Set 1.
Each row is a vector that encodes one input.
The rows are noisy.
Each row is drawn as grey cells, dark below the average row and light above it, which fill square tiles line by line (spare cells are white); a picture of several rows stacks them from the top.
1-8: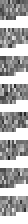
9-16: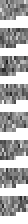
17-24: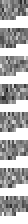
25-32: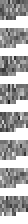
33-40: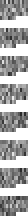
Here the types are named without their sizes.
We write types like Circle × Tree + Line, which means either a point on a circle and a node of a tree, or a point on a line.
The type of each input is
Circle.
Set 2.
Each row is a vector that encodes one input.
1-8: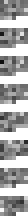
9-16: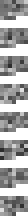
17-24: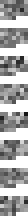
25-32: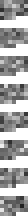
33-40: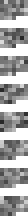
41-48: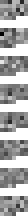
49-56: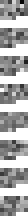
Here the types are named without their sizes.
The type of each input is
Label.
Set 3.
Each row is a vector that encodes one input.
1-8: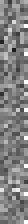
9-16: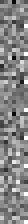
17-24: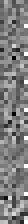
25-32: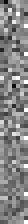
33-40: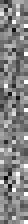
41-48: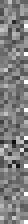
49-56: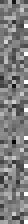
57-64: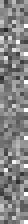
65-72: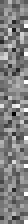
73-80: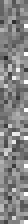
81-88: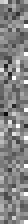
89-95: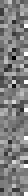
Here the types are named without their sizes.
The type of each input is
Line.
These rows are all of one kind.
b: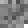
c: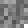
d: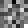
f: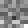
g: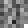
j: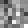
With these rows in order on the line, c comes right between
b and g.
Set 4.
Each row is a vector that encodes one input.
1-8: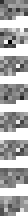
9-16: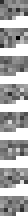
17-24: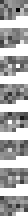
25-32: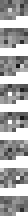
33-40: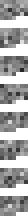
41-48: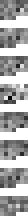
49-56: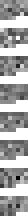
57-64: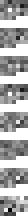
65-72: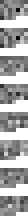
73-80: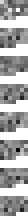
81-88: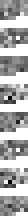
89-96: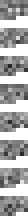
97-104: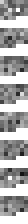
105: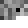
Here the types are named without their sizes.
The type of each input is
Line × Line + Unit.
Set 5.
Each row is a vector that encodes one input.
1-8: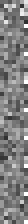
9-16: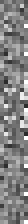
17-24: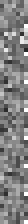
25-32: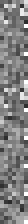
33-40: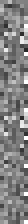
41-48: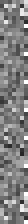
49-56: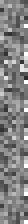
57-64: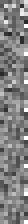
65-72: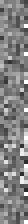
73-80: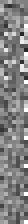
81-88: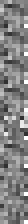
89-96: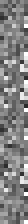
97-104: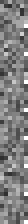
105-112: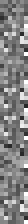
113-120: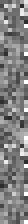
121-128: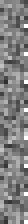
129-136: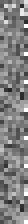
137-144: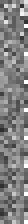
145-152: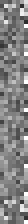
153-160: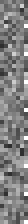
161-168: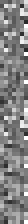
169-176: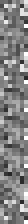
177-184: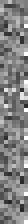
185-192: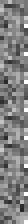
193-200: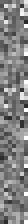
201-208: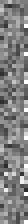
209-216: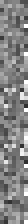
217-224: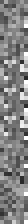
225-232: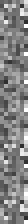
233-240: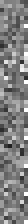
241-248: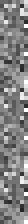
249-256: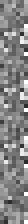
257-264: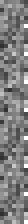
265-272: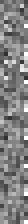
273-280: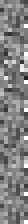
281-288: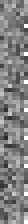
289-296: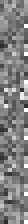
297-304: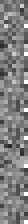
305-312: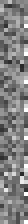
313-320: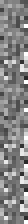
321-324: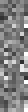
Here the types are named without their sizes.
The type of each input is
Line.
